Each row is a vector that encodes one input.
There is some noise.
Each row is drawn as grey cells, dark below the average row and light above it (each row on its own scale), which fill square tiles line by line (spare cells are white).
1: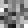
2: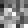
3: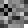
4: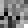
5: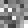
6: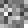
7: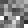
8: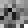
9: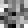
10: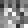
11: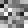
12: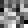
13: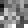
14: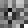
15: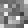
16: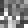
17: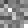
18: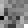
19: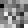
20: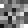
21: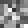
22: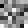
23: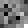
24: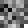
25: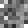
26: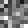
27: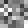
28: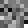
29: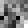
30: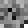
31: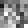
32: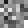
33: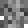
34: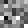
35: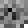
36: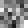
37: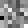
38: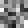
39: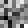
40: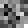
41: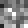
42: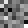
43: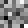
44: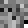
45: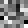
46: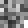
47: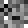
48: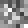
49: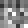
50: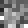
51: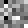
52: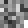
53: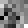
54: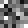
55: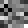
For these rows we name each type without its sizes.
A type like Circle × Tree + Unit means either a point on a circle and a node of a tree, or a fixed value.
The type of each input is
Bool × Bool × Bool × Bool.
